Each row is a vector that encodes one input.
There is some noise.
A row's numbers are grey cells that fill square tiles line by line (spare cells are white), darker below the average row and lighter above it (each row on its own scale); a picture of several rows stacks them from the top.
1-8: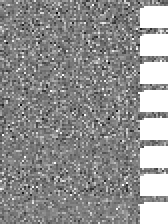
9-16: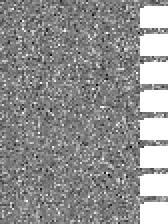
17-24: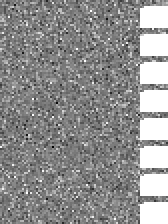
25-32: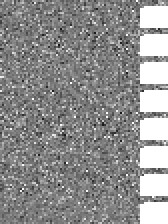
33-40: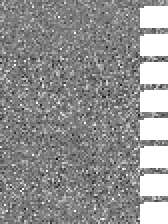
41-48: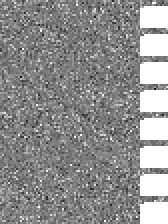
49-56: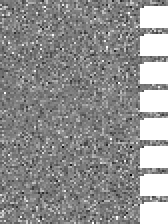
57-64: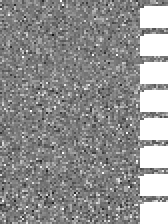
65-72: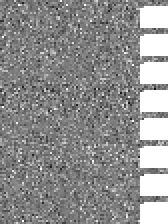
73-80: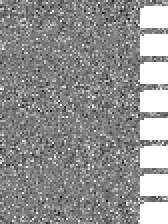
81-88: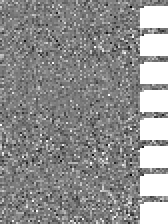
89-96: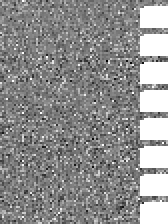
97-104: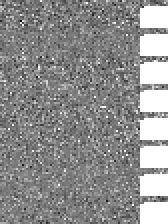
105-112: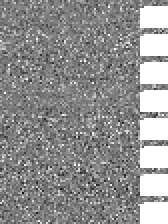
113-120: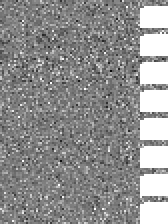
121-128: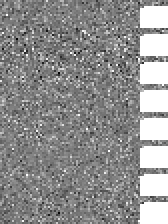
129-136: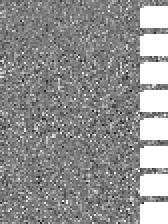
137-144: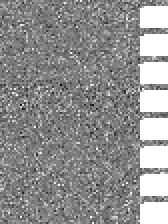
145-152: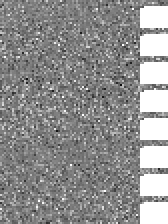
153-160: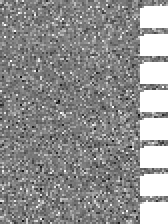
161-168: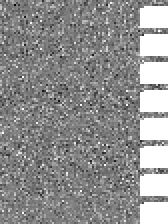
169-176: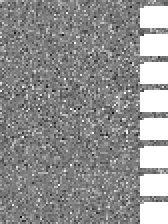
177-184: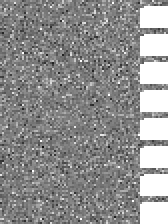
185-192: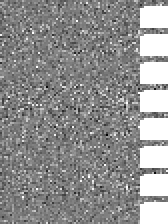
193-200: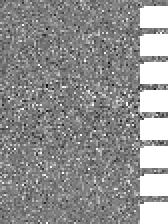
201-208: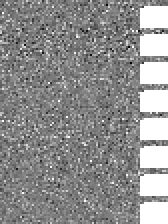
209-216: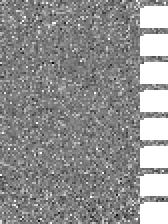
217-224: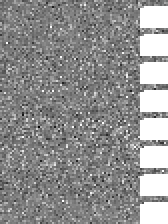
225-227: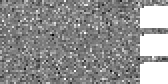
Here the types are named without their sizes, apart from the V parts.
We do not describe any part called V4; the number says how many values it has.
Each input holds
a point on a circle, together with either a point on a circle, or a list of values of V4.
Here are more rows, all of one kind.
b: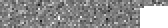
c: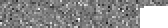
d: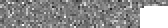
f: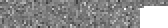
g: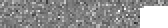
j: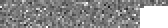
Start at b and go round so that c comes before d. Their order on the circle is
b, c, f, d, j, g.
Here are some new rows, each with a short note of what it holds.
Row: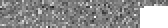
a point on a circle, together with a list of two items
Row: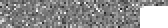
a point on a circle, together with the empty list
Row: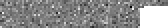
a point on each of two circles
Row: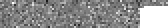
a point on a circle, together with a list of two items
